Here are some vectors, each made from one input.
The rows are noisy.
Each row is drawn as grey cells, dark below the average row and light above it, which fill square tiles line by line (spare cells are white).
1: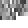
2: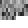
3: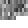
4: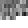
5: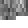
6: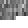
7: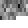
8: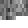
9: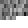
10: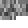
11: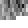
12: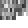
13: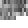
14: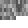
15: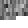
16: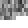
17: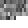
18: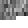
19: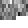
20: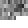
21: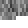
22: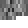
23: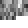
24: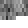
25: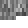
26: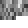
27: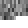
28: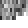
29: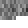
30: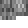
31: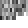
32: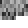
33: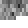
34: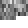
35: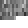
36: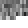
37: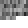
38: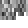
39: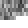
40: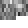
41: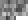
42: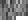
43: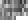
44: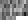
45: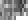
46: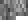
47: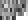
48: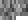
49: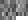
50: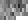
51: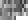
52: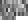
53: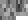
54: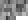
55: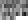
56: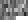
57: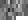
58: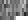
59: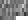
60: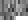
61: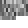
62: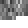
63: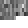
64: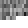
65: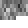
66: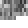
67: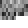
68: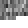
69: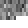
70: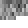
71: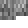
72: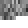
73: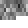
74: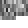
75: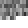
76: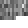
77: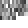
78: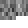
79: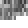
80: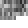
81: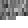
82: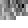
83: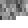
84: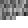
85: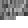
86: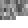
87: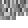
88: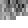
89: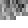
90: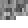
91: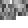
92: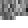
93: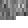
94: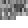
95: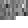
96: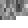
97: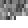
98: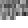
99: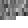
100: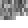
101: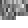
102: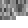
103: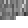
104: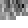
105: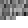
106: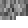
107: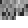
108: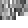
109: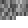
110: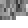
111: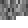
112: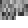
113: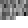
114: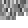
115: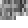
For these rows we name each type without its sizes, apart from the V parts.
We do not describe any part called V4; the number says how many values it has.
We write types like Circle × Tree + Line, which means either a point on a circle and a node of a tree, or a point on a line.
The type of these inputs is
Bool × (Line + V4).
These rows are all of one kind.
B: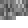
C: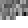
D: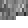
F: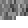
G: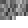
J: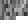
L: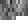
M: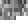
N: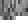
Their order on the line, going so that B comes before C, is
N, M, F, G, L, B, D, J, C.
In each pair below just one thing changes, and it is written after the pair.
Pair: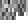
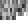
the value of V4
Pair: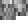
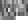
the value of V4
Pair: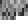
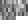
the value of V4
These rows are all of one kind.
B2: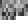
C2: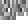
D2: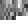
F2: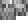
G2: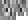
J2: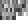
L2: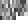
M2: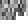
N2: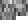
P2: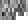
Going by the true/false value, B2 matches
D2, F2 and N2.
